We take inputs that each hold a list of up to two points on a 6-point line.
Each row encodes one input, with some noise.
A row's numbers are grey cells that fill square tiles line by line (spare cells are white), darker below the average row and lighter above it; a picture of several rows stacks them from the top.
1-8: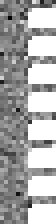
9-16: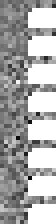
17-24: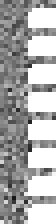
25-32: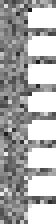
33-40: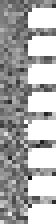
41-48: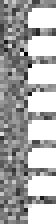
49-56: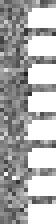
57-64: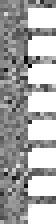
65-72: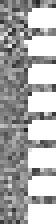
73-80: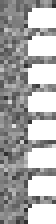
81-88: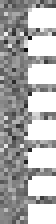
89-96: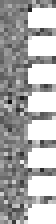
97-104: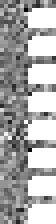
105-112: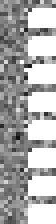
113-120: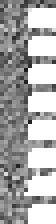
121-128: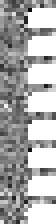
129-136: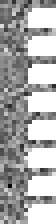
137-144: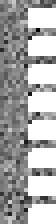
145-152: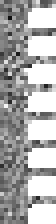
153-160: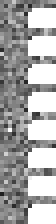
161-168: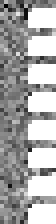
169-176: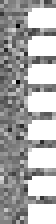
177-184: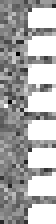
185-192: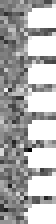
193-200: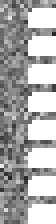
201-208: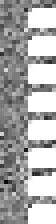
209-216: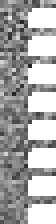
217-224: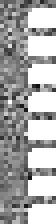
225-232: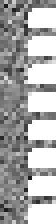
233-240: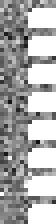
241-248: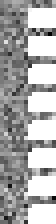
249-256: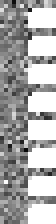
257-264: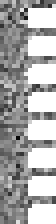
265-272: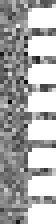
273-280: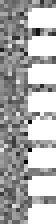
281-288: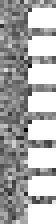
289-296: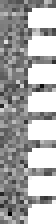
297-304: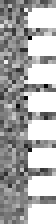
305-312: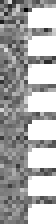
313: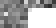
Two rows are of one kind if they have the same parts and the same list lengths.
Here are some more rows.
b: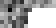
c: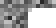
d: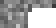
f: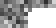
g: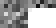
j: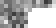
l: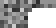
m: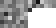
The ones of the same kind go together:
b
c, d, f, g
j, l, m

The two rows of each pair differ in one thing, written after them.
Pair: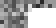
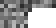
the place on the 6-point line in item 1 of the list
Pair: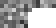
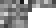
the place on the 6-point line in item 2 of the list
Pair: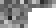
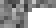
the place on the 6-point line in item 1 of the list
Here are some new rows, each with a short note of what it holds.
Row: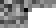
the empty list
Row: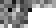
the empty list
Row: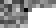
the empty list
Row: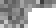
a list of two items
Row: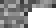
a list of two items
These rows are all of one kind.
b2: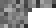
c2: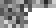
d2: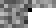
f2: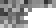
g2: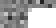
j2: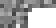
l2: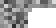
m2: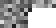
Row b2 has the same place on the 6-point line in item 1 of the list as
d2 and m2.
